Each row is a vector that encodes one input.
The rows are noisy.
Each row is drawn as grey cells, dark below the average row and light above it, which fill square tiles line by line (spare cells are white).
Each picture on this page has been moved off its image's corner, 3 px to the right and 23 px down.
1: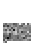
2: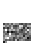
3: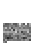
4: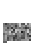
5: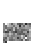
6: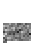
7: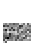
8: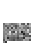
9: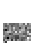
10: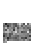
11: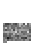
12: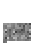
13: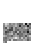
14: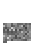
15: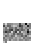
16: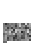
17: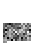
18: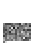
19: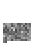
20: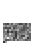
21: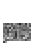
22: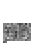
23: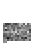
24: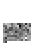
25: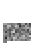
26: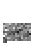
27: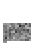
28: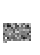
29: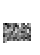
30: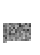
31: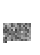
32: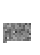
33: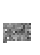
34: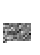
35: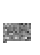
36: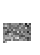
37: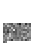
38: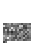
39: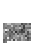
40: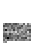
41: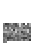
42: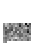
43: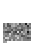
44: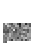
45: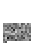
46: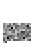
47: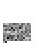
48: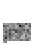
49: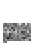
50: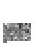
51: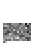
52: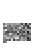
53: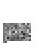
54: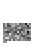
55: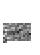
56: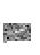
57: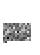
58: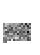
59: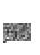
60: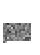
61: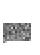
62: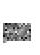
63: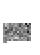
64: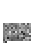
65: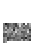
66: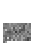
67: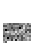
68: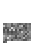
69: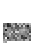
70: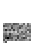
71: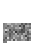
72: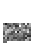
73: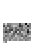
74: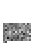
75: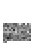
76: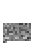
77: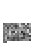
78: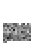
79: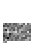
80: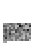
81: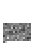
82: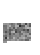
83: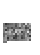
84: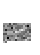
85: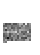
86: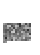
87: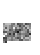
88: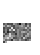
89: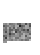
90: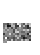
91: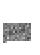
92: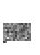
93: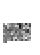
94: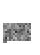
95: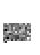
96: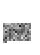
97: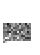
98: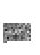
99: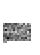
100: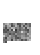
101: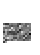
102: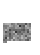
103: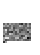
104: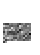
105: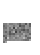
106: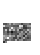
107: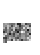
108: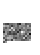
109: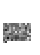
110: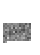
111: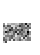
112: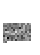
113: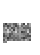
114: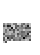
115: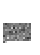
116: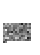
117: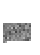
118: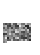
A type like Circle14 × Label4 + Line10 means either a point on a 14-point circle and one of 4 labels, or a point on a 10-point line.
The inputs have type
Bool × (Line6 × Line6 + Line7).
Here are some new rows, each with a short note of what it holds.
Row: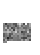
a point on each of two 6-point lines and a true/false value
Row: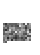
a point on a 7-point line and a true/false value
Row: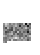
a point on a 7-point line and a true/false value
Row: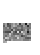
a point on a 7-point line and a true/false value
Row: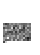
a point on each of two 6-point lines and a true/false value
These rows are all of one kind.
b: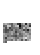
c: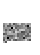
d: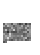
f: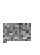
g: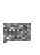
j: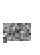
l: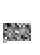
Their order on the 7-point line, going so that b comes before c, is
j, g, d, b, f, c, l.
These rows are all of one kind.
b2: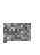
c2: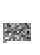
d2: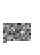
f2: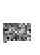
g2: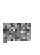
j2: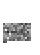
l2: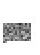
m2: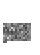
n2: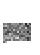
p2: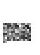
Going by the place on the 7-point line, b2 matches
f2, g2 and m2.
